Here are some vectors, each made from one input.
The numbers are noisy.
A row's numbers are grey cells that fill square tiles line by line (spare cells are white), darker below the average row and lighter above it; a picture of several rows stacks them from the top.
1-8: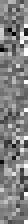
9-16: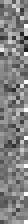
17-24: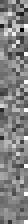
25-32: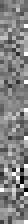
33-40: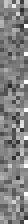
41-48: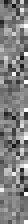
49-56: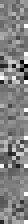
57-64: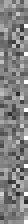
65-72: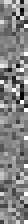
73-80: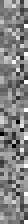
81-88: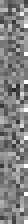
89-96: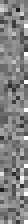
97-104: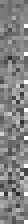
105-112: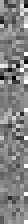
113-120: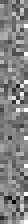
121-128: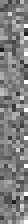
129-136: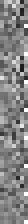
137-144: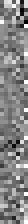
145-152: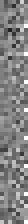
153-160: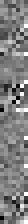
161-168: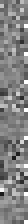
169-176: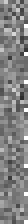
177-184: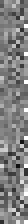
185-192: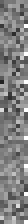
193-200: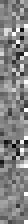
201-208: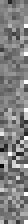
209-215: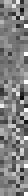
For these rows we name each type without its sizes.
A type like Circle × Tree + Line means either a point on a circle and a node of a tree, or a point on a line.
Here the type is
Line × (Tree + Unit).
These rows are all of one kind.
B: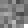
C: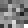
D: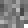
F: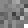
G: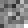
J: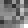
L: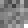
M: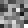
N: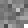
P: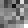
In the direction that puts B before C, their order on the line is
B, C, J, P, D, M, N, G, L, F.
